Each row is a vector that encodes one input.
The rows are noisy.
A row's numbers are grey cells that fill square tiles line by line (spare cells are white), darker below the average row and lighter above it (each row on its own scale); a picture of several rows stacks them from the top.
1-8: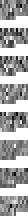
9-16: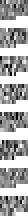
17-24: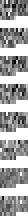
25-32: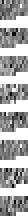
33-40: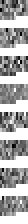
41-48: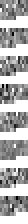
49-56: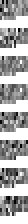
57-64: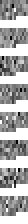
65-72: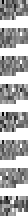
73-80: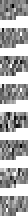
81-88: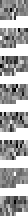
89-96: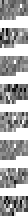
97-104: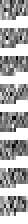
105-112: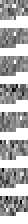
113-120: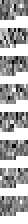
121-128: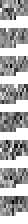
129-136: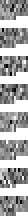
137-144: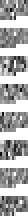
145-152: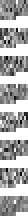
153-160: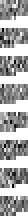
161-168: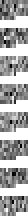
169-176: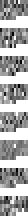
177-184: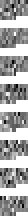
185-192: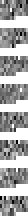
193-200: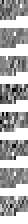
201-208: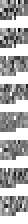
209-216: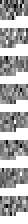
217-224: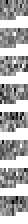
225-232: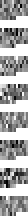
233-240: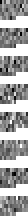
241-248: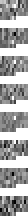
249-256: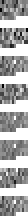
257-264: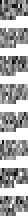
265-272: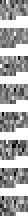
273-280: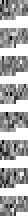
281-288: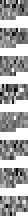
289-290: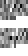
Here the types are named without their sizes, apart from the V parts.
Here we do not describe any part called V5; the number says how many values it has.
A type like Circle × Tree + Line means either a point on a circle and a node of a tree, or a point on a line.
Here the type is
List(Line) × V5.
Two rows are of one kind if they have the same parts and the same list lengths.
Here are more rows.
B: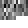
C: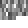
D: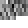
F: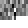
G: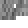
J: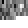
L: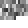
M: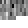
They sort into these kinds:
B, J
C, D, F, L, M
G

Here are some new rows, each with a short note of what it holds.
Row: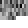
a value of V5, together with a list of two items
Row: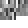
a value of V5, together with a list of one item
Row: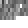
a value of V5, together with a list of one item
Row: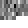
a value of V5, together with a list of two items
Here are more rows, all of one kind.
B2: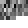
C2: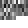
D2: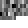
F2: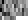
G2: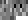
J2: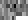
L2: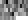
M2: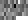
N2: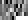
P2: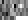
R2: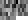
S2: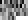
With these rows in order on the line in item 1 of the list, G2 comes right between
F2 and P2.
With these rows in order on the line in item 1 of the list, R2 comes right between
F2 and S2.
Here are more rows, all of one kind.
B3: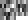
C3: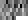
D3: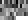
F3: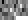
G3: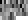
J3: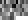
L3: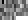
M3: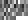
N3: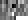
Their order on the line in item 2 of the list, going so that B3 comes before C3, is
B3, F3, M3, N3, D3, C3, G3, L3, J3.
